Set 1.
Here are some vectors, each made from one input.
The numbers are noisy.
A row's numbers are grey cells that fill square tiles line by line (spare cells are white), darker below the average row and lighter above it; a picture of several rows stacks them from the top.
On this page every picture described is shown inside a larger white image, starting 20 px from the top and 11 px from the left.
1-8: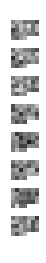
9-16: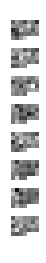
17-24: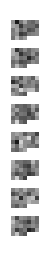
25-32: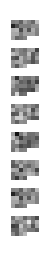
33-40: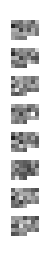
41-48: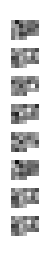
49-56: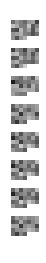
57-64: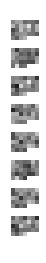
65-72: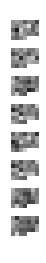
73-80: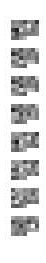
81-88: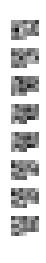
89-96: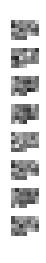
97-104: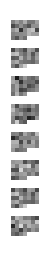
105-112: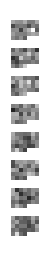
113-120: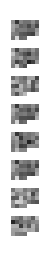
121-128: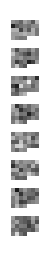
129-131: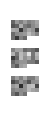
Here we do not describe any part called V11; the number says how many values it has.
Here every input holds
either a point on a 9-point line, or three true/false values, or a value of V11.
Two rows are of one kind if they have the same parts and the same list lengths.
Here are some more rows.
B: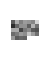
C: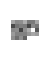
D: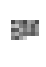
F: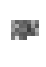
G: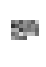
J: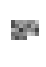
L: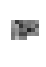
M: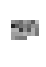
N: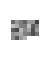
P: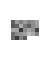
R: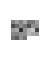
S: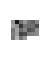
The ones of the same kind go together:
B, C, G, J, M, P, R
D, N
F, L, S

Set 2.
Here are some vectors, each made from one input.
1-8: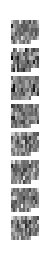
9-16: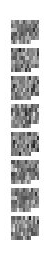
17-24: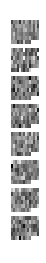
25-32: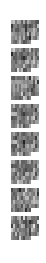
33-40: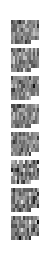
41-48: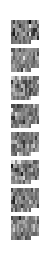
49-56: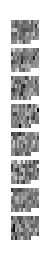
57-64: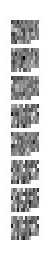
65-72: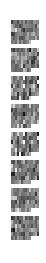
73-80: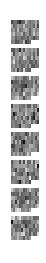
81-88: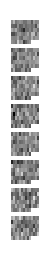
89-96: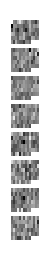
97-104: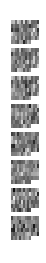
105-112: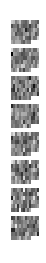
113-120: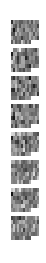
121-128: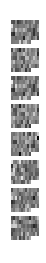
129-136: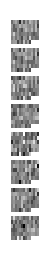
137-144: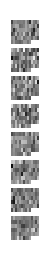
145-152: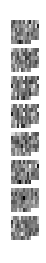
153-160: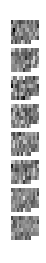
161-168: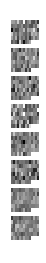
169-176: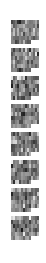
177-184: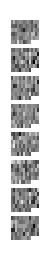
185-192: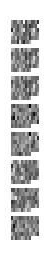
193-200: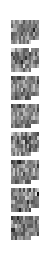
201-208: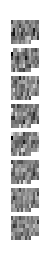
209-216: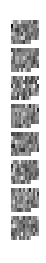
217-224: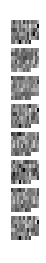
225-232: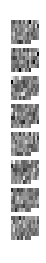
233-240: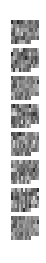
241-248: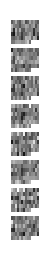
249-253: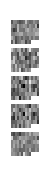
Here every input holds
a point on each of two 13-point lines and a point on a 15-point line.
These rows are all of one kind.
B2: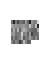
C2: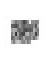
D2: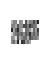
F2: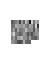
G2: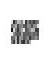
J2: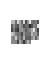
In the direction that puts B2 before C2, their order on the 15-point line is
J2, F2, D2, G2, B2, C2.
